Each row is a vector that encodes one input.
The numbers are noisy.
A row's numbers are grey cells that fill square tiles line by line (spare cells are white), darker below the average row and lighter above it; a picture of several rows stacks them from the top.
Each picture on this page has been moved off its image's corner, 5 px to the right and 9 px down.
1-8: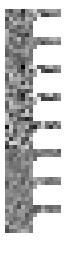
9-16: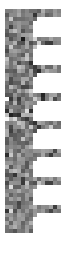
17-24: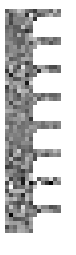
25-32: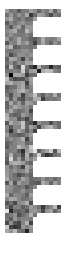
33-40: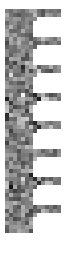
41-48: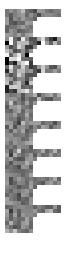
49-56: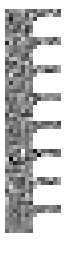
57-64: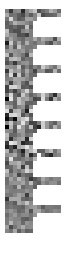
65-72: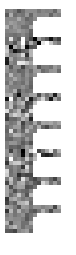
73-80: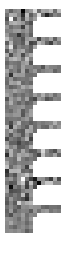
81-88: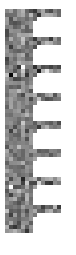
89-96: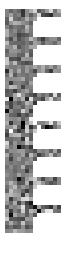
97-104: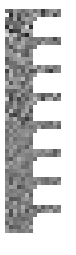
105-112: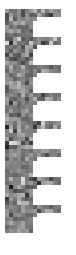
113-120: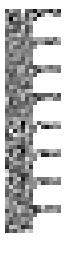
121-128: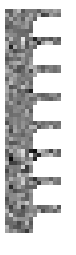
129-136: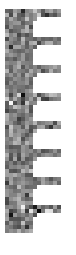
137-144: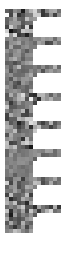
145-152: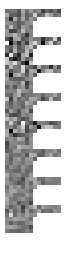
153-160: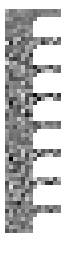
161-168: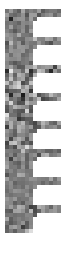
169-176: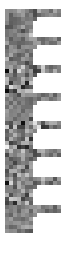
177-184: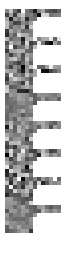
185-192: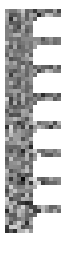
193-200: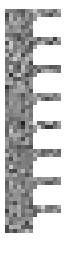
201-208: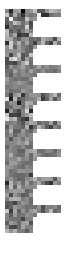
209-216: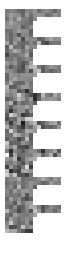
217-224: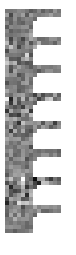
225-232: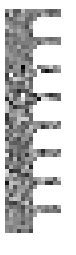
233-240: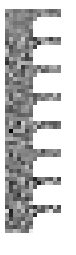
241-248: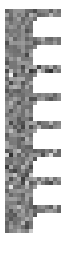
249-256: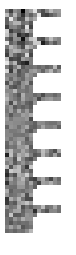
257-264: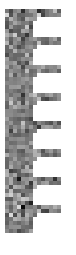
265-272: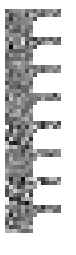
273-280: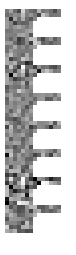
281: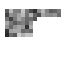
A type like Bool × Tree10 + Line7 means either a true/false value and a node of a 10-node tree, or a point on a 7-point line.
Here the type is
Bool × Circle10 × Circle10 × (Circle10 + Unit).
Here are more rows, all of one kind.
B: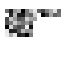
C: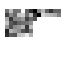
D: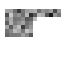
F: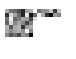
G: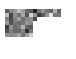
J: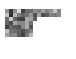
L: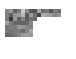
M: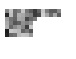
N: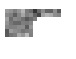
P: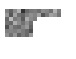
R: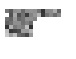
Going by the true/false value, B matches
D, G, J and M.
